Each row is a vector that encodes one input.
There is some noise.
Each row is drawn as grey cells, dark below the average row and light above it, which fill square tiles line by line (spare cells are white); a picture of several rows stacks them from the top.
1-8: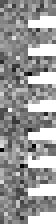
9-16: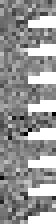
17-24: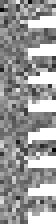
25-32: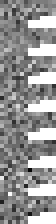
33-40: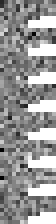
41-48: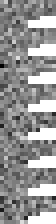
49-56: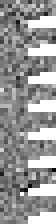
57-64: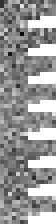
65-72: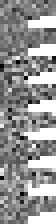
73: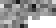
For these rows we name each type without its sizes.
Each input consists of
a list of points on a line.
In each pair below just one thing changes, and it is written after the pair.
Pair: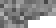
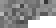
the place on the line in item 1 of the list
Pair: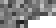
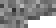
the place on the line in item 1 of the list
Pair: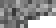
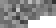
the place on the line in item 1 of the list
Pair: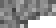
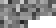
the place on the line in item 2 of the list
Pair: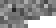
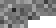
the place on the line in item 2 of the list
